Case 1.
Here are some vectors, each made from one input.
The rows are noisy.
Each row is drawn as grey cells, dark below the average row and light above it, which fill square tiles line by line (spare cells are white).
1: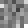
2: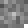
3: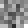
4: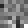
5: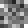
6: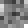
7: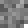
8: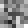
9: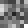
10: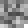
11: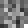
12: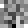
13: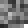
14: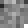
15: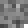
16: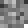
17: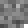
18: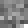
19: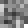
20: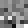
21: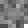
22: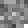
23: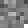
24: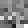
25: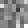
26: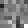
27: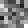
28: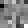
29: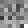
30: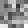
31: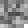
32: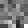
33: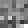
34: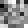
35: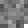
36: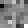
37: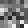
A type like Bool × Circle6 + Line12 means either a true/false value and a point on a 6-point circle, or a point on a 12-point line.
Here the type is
Line4 + Line5.
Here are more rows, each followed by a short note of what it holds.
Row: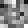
a point on a 5-point line
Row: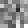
a point on a 4-point line
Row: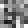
a point on a 4-point line
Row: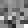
a point on a 5-point line
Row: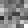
a point on a 4-point line
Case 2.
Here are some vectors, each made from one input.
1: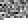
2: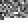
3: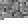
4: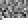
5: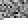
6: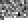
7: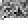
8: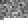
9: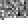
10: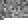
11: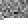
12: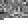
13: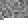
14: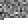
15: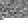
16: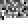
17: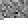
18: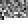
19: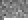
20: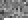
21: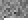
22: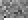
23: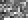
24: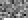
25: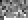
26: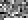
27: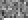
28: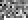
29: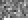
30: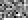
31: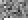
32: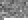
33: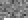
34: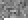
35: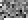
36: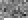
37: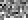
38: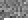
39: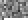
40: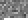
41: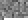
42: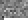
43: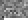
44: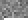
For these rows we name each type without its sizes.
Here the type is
Bool × Circle.
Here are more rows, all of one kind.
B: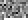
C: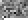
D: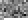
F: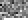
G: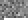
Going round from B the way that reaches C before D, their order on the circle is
B, C, F, D, G.
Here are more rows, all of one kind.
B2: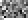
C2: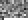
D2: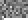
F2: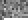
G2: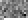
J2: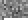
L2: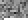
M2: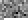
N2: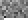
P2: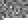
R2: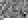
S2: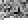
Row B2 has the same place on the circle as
C2 and N2.
